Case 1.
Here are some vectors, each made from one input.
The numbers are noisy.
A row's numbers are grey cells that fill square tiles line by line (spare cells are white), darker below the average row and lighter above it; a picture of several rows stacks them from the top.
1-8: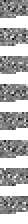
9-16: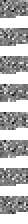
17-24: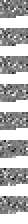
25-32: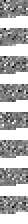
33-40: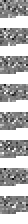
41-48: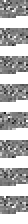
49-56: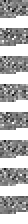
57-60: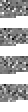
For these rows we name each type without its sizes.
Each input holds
a label and a true/false value.
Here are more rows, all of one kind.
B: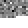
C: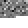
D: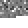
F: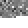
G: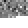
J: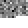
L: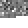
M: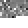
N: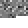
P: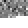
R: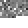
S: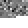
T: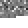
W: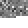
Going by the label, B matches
J, M and R.
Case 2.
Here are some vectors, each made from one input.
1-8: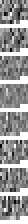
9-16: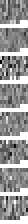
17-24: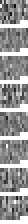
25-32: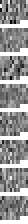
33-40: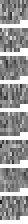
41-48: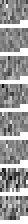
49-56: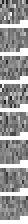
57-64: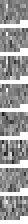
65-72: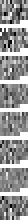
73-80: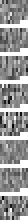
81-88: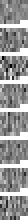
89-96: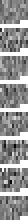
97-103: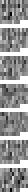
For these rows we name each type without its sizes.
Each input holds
a list of points on a line.
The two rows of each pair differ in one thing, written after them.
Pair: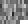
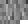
the place on the line in item 1 of the list
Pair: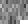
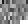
the place on the line in item 1 of the list
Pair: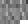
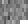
the place on the line in item 1 of the list
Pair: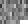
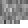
the place on the line in item 2 of the list
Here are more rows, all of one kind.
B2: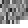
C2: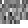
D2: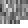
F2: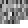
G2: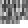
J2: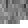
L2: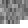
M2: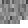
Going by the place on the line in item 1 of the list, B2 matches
F2 and G2.
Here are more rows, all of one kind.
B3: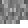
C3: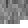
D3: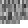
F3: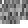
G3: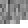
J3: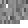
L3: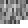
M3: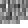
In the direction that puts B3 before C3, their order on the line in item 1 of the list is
G3, B3, M3, J3, L3, C3, F3, D3.
